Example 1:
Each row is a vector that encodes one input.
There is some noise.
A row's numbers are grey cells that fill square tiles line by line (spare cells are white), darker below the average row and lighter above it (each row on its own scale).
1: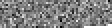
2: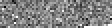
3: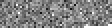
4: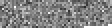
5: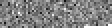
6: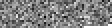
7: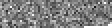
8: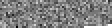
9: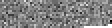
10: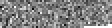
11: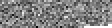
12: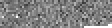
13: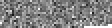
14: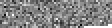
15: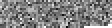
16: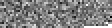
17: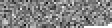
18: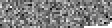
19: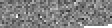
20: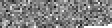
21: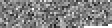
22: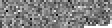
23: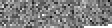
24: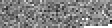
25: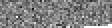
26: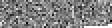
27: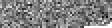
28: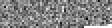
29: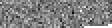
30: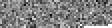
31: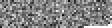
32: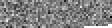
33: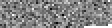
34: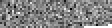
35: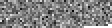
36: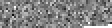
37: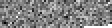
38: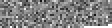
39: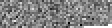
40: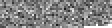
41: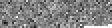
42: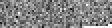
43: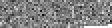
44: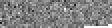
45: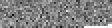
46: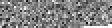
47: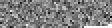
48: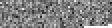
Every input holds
a node of a 7-node tree, together with either a fixed value, or three true/false values.
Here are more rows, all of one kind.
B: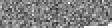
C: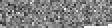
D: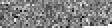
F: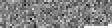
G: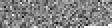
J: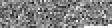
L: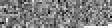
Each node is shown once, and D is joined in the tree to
F and J.
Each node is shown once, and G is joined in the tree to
B.
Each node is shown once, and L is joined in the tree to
C.
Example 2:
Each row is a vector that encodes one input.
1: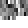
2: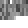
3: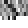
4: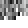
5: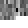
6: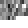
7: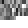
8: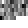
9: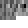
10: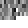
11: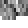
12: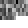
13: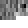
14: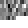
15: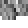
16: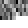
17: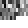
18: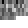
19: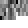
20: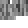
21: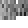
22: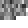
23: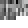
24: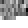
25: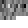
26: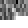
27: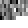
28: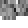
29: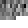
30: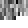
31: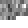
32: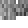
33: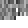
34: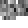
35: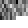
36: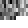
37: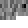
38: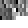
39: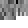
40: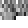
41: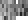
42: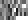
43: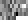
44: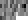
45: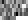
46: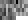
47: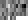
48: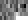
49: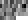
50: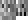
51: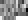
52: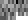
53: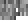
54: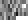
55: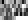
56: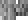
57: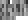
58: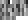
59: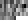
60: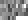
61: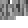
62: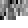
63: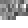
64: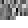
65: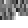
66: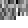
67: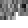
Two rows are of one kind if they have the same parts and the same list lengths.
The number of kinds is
3.
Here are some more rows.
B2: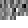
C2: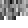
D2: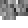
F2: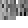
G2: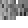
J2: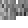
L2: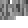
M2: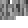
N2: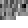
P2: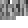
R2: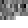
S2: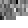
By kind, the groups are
B2, C2, N2, R2, S2
D2, F2, G2, J2
L2, M2, P2

